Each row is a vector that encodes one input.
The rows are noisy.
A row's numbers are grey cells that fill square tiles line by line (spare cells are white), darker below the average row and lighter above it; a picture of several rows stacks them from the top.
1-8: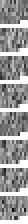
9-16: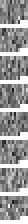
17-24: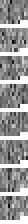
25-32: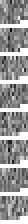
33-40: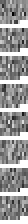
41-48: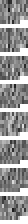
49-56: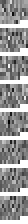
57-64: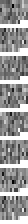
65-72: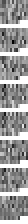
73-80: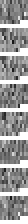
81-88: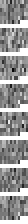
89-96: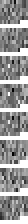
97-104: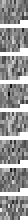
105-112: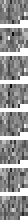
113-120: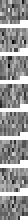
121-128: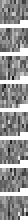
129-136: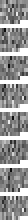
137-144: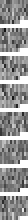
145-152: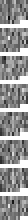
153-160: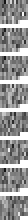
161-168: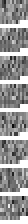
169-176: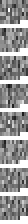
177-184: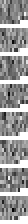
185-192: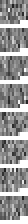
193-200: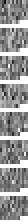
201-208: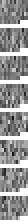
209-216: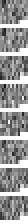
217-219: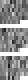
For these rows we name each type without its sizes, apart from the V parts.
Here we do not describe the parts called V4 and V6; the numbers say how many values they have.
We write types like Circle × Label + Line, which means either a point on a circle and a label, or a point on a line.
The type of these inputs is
(Bool × Bool × Bool + V6) × V4 + Tree.
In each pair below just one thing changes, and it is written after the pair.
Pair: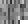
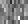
the value of V6
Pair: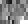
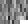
the value of V6
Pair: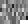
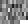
the value of V6
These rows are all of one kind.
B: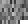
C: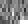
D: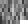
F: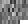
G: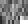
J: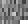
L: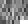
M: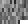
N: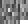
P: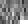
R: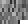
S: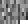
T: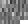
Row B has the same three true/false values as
M and S.
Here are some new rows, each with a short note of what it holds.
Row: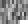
a node of a tree
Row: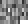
three true/false values and a value of V4
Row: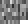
three true/false values and a value of V4
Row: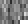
a value of V4 and a value of V6
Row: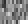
a node of a tree
